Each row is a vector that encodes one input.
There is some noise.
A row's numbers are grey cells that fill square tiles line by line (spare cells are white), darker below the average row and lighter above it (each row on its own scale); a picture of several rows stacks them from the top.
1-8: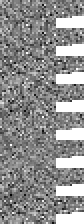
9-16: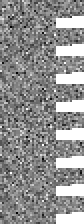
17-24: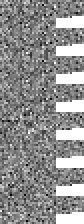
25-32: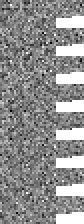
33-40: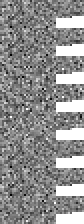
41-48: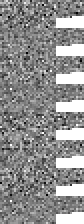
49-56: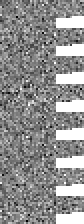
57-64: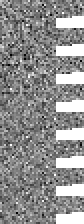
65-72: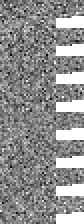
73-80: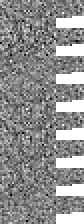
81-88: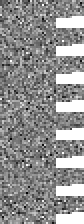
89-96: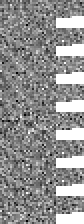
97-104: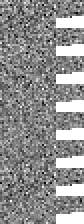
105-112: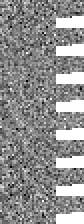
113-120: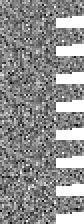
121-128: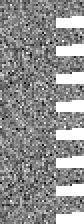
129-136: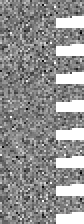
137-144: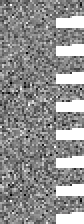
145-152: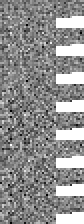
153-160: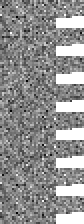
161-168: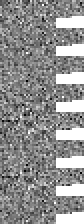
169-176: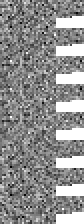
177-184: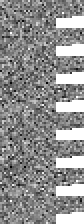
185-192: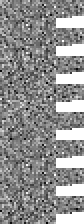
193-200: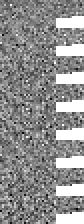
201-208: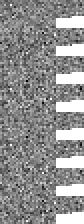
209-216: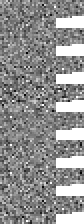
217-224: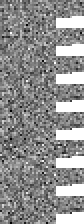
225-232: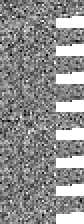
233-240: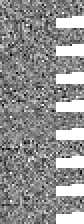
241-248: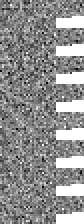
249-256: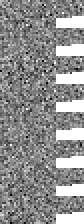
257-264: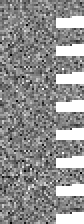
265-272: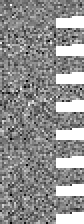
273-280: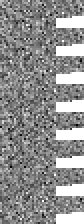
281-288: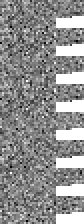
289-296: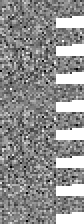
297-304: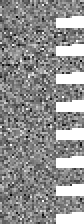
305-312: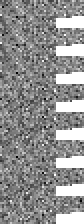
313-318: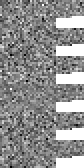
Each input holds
either a point on a 20-point line, or a node of a 12-node tree.
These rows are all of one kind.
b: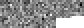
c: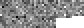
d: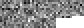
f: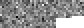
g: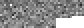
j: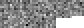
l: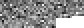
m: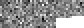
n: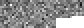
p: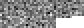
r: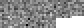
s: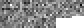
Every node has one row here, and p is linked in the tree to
r.
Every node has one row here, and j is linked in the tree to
b and r.
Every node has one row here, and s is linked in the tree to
b and d.
